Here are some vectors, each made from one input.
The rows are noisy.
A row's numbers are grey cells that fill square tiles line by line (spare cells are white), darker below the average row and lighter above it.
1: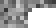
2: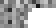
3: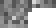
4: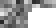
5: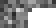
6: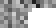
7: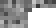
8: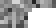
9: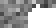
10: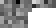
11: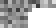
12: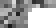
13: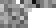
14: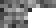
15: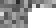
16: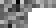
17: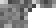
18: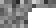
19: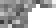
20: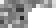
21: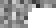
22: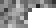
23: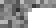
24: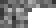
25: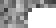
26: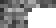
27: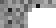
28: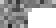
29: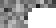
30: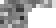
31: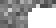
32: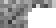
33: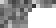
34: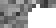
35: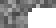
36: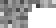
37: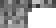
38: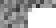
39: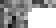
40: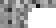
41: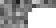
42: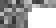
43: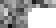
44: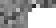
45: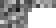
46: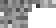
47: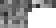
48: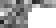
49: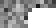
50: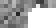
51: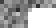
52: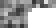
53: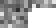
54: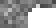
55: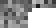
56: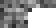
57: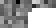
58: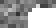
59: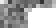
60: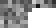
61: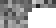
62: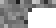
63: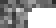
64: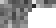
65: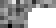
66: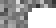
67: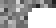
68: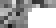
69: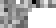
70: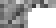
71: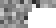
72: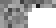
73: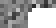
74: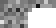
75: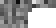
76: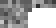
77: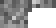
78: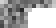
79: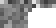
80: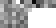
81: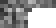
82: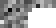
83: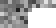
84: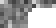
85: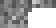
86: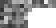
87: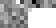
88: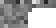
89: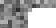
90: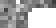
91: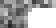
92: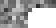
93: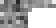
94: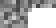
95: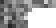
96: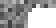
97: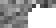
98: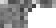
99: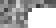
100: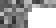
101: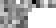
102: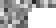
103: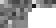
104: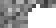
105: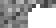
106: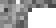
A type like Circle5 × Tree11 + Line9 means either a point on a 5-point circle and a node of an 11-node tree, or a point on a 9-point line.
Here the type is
(Line8 + Line9) × Line9.
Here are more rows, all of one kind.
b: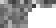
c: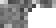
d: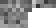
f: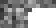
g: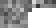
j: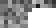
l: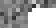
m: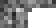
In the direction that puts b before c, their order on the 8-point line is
m, j, l, f, b, g, d, c.
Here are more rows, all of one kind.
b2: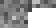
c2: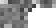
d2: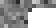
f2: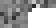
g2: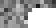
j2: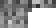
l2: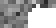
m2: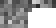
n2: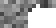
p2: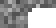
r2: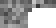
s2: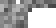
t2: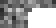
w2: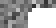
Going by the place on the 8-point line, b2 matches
c2, d2, n2 and s2.
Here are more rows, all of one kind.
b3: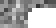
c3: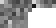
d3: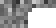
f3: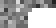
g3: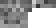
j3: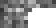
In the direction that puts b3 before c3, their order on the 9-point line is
f3, b3, g3, d3, c3, j3.
